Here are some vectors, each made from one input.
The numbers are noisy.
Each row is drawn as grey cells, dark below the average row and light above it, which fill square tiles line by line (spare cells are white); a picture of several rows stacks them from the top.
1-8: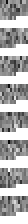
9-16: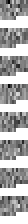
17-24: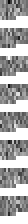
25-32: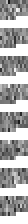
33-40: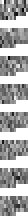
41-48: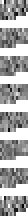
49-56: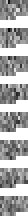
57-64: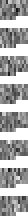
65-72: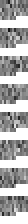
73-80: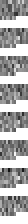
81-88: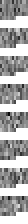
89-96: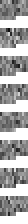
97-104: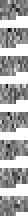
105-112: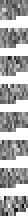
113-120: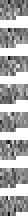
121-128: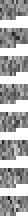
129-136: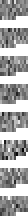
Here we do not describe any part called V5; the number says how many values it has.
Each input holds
a list of up to two items, each a point on a 6-point circle and a value of V5.
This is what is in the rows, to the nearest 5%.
All of them are lists of up to two items, each a point on a 6-point circle and a value of V5: about 5% are empty, 40% hold one and 55% two.
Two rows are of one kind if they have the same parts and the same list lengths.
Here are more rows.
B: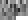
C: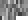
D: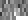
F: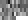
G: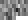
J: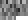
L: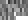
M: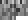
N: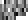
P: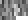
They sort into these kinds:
B, C, G, J, M
D, F, L, P
N

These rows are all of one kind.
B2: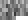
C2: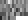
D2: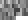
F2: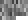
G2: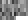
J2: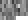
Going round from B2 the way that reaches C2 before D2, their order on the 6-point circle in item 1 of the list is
B2, C2, D2, J2, G2, F2.
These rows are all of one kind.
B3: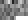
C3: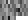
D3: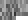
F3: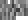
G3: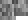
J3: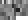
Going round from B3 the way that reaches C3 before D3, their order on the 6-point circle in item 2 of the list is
B3, F3, C3, D3, G3, J3.
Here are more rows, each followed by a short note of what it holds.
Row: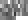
a list of two items
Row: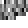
the empty list
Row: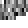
the empty list
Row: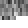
a list of one item
